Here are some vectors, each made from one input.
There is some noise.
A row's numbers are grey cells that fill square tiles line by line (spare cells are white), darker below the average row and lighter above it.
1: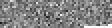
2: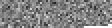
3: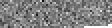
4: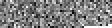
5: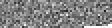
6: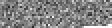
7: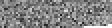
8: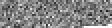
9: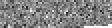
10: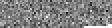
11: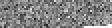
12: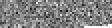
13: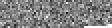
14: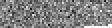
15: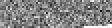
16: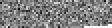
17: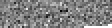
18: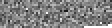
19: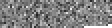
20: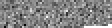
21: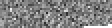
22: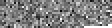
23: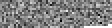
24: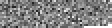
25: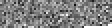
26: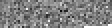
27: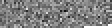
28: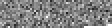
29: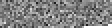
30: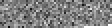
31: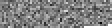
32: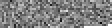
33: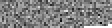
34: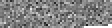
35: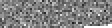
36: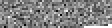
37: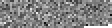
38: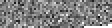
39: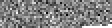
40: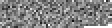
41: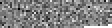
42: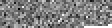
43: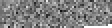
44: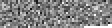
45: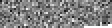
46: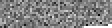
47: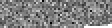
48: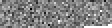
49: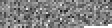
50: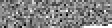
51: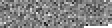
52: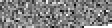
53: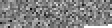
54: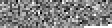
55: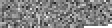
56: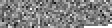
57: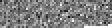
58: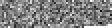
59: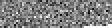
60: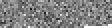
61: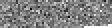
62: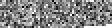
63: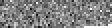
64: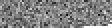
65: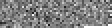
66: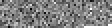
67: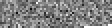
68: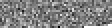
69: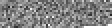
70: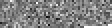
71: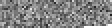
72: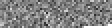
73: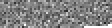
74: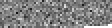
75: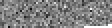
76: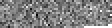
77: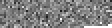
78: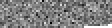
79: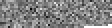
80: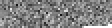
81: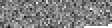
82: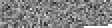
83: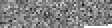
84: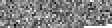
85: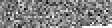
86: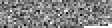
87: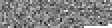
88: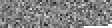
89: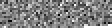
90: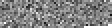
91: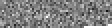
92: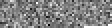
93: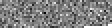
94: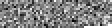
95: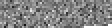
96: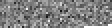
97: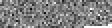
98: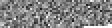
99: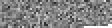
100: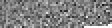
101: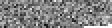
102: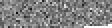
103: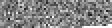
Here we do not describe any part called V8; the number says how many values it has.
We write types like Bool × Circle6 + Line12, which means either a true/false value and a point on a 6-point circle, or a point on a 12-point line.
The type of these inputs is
Label6 × Label6 + V8.
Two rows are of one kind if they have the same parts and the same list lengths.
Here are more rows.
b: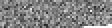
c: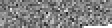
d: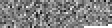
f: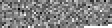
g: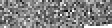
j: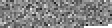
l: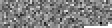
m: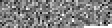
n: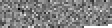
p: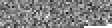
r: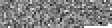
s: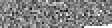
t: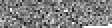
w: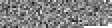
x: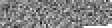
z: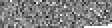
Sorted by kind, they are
b, c, j, l, p, r, t, w, x
d, f, g, m, n, s, z

